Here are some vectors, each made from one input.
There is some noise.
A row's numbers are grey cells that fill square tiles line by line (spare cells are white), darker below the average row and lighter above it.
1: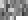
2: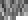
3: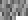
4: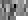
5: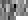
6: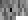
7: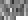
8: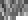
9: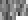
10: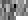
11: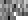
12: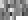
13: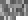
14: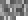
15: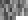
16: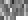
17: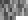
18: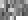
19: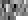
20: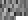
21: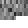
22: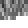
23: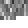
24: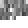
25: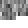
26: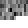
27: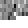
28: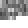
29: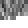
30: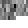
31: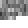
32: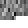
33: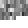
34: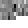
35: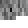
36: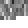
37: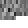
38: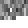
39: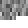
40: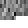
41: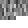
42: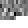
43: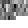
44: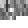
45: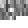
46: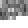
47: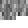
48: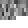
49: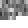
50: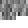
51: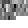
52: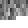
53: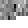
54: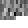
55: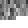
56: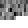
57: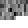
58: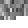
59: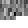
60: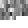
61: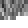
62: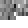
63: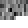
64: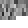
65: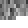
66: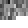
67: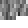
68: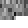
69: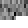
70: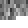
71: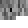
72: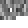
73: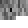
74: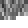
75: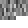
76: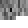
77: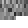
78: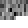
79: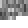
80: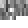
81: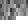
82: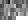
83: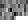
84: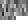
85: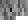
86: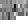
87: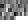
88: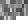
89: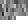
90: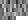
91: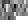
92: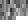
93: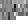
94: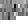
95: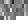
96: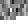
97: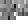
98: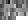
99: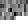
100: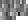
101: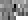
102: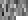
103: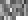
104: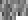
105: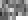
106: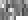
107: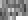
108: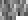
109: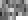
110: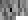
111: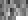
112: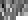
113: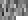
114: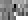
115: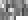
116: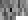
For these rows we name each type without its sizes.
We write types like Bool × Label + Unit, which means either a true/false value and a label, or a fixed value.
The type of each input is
Bool × Label × (Tree + Unit).
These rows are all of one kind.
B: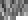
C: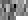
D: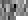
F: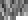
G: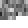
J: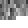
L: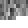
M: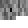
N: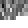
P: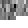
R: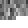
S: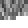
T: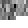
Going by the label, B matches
F, N and S.
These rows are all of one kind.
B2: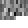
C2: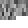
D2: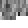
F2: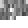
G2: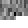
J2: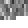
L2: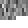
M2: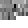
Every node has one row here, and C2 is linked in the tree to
F2.
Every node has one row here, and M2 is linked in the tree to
D2, F2, G2 and L2.
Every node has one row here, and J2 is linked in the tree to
L2.
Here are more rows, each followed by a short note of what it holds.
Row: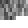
a label and a true/false value
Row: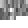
a label, a node of a tree and a true/false value
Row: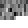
a label and a true/false value
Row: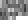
a label and a true/false value
